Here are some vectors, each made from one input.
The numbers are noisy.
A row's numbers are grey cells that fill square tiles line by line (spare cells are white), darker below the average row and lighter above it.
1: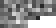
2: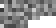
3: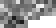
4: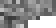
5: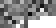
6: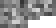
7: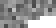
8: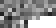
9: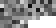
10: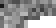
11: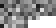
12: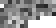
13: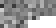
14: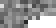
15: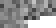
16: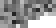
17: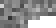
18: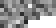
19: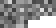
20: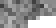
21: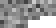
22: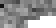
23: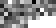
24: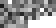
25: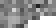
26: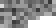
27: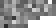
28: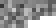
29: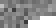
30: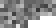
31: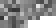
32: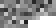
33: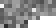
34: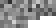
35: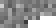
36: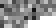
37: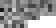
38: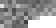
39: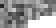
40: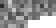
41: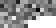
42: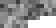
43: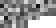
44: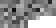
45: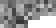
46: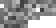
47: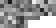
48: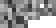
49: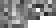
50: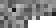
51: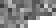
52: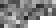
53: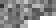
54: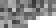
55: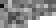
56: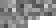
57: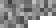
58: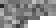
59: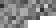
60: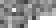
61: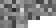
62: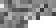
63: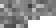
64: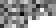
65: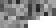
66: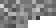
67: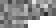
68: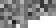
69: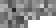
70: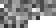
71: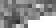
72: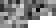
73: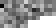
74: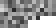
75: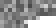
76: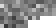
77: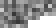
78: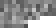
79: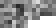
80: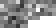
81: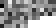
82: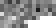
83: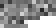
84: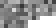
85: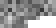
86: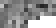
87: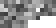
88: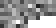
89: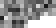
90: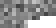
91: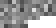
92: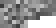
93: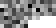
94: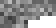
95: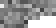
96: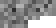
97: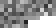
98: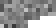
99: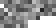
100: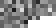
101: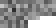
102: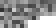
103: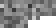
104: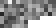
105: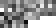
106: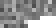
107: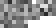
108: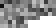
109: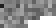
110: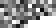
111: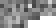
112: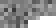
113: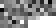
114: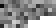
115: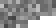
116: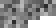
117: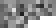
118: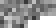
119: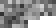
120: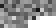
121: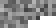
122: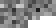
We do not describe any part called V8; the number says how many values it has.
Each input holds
a true/false value, together with either a point on a 4-point line, or a value of V8.
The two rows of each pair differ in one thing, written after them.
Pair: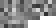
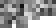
the value of V8
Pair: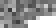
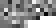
the value of V8
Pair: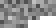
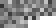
the true/false value
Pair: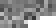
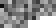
the true/false value
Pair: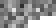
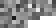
the value of V8
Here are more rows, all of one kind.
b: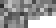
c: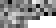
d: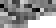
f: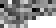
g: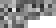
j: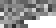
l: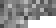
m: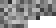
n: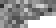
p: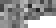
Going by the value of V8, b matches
l, m, n and p.
